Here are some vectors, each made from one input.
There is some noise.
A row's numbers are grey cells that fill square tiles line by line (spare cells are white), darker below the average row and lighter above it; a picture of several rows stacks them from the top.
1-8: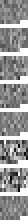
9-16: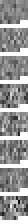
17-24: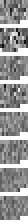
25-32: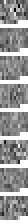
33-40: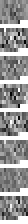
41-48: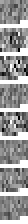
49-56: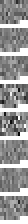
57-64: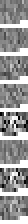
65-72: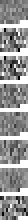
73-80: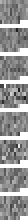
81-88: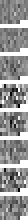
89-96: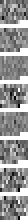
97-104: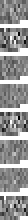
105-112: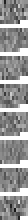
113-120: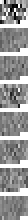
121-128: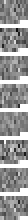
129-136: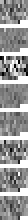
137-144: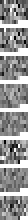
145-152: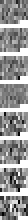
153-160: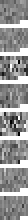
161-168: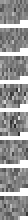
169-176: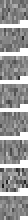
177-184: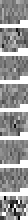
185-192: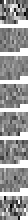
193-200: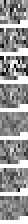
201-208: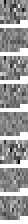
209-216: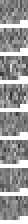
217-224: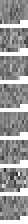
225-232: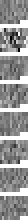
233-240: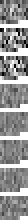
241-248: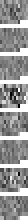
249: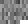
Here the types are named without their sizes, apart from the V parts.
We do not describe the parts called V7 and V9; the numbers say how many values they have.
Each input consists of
a node of a tree, together with either a true/false value and a value of V9, or a value of V7.
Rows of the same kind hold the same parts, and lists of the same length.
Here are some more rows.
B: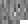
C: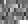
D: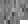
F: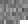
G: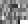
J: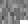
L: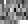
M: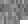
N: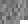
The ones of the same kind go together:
B, D, F, G, N
C, J, L, M

